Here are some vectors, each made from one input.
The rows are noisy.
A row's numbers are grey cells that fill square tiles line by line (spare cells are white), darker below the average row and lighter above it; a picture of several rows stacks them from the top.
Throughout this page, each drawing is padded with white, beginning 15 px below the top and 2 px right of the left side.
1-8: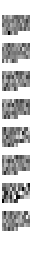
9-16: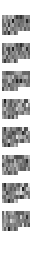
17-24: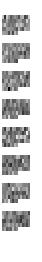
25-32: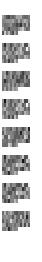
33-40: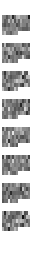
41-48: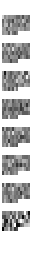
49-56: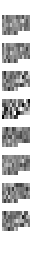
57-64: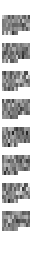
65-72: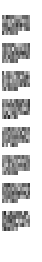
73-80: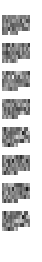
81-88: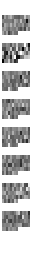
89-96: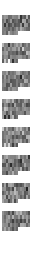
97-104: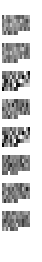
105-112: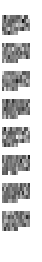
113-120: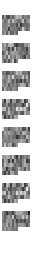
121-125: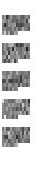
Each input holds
a list of up to three points on a 12-point line.
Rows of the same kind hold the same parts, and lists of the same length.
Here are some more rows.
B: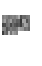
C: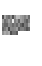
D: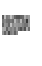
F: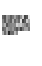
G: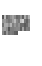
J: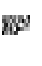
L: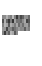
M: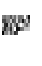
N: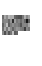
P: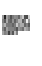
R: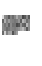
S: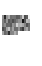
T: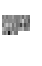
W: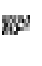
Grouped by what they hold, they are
B, C, R
D, G, L, N, T
F, P, S
J, M, W

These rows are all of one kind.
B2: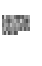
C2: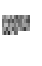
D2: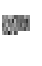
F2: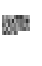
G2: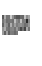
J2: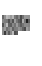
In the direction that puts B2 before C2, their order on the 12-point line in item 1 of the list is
B2, G2, D2, F2, J2, C2.
